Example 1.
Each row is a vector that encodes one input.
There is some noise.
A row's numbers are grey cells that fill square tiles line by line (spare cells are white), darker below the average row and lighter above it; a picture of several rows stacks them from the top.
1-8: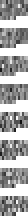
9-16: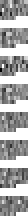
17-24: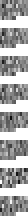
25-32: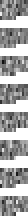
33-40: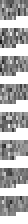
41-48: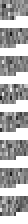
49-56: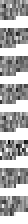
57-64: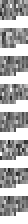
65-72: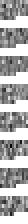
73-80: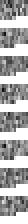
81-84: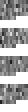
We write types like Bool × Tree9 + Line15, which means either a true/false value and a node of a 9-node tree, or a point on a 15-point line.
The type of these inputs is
Circle6 + Circle8.
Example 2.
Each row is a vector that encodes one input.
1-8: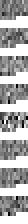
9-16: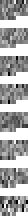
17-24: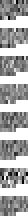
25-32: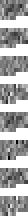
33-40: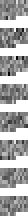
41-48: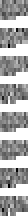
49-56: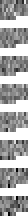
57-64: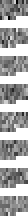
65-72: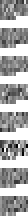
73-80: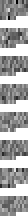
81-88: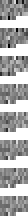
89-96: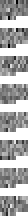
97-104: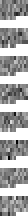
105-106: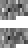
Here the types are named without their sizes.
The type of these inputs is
List(Circle).
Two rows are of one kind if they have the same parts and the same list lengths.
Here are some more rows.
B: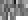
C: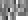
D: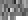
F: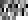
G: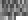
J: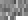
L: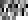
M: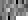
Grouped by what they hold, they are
B, C, D, G, J
F, L
M

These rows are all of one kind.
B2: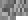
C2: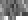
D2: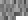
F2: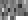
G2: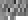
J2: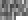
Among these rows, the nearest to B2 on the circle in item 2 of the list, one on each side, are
C2 and J2.
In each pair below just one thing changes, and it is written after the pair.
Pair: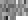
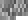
the place on the circle in item 2 of the list
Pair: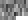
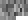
the place on the circle in item 2 of the list
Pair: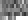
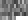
the place on the circle in item 2 of the list
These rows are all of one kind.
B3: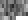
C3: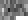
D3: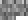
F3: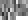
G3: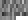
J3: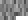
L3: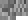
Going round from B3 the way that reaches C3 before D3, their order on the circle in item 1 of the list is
B3, C3, F3, L3, J3, D3, G3.
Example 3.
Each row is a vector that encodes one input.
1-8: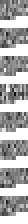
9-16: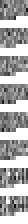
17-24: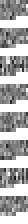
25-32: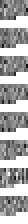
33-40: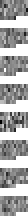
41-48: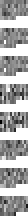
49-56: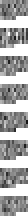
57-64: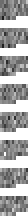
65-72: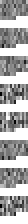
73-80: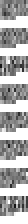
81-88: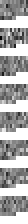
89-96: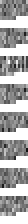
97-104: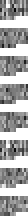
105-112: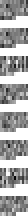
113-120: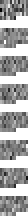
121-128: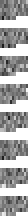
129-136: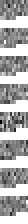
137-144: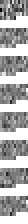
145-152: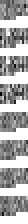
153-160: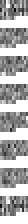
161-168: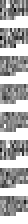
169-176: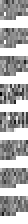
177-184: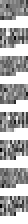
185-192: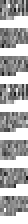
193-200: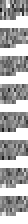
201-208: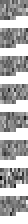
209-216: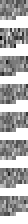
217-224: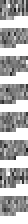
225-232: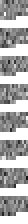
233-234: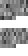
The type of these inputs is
Line4 + Line16.
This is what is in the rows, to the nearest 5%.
About 20% of them hold a point on a 4-point line. The rest hold a point on a 16-point line.
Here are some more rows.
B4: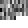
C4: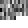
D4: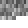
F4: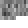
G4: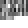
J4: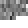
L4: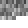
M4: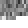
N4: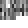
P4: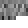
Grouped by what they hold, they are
B4, C4, G4, N4
D4, F4, J4, L4, M4, P4

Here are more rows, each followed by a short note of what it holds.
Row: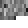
a point on a 16-point line
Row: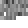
a point on a 16-point line
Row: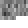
a point on a 16-point line
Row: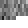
a point on a 16-point line
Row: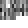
a point on a 4-point line
